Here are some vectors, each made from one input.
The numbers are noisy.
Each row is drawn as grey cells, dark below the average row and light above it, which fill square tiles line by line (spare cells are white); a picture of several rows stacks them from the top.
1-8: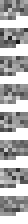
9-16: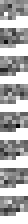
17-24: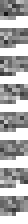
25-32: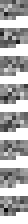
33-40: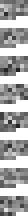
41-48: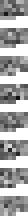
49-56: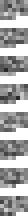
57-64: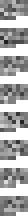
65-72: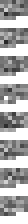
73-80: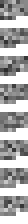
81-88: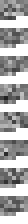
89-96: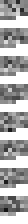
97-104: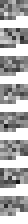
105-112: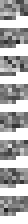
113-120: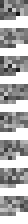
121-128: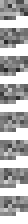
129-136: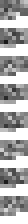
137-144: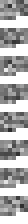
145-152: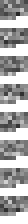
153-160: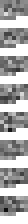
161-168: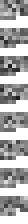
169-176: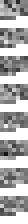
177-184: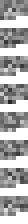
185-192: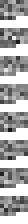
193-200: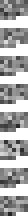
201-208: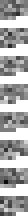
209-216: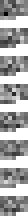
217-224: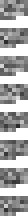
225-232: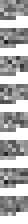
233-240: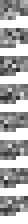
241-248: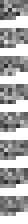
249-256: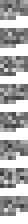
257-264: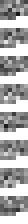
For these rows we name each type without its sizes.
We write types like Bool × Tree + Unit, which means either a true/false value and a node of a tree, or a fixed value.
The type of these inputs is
Bool × Tree.
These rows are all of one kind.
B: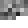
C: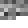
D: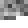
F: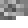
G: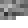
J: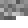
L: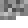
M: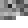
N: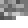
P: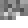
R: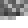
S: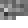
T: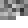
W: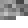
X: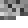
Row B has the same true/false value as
C, G, R and S.
